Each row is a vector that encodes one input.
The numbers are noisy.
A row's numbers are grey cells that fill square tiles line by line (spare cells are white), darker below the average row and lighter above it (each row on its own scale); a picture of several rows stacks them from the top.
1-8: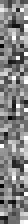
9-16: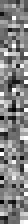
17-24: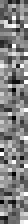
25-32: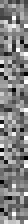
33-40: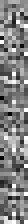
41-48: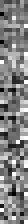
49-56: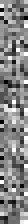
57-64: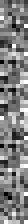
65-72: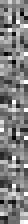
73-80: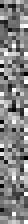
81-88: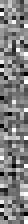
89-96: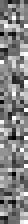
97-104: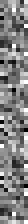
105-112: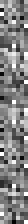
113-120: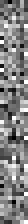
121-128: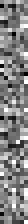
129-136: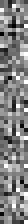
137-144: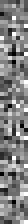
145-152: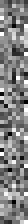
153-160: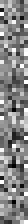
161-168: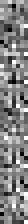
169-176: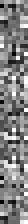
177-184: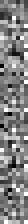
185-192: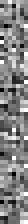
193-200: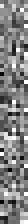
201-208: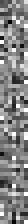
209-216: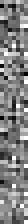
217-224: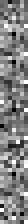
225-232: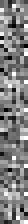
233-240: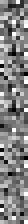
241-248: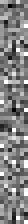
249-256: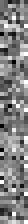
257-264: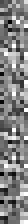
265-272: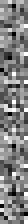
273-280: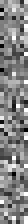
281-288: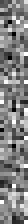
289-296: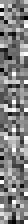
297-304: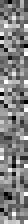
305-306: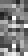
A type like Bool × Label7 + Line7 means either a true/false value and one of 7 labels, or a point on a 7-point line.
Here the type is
Circle10 + Circle19 + Unit.
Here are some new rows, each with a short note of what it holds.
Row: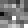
a point on a 10-point circle
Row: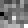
a point on a 10-point circle
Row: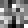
a point on a 19-point circle
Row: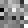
a point on a 19-point circle
